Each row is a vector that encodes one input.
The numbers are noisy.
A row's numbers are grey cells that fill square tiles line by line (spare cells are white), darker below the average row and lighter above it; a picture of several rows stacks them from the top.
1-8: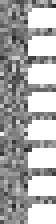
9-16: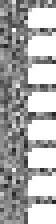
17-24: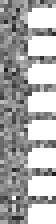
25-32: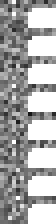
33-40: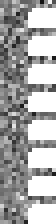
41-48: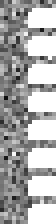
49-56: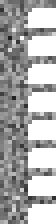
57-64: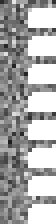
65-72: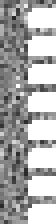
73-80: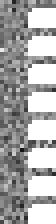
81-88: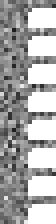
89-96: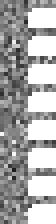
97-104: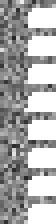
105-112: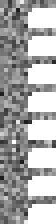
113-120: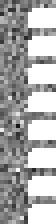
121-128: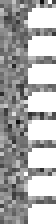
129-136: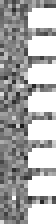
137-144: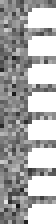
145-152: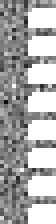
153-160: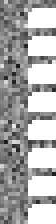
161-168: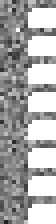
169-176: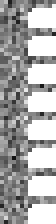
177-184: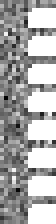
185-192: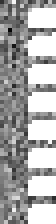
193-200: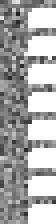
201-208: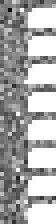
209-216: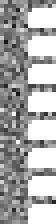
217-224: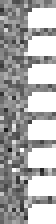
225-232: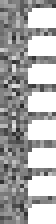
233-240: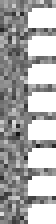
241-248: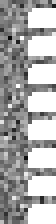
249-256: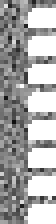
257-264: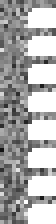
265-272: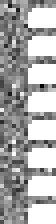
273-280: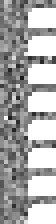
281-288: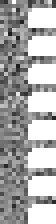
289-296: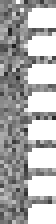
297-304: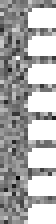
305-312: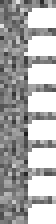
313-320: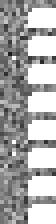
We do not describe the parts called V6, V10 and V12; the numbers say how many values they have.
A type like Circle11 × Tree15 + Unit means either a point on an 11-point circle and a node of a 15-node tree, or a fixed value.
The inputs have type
Bool × Bool × Bool × V10 + (Line4 + V12) × Line7 + V6.
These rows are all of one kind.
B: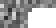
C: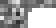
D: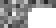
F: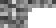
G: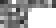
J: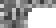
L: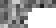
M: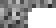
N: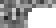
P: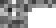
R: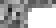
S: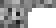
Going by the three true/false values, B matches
M, R and S.
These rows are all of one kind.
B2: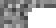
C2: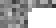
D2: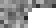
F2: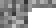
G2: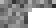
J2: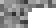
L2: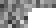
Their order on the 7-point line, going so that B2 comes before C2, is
L2, B2, C2, F2, G2, D2, J2.
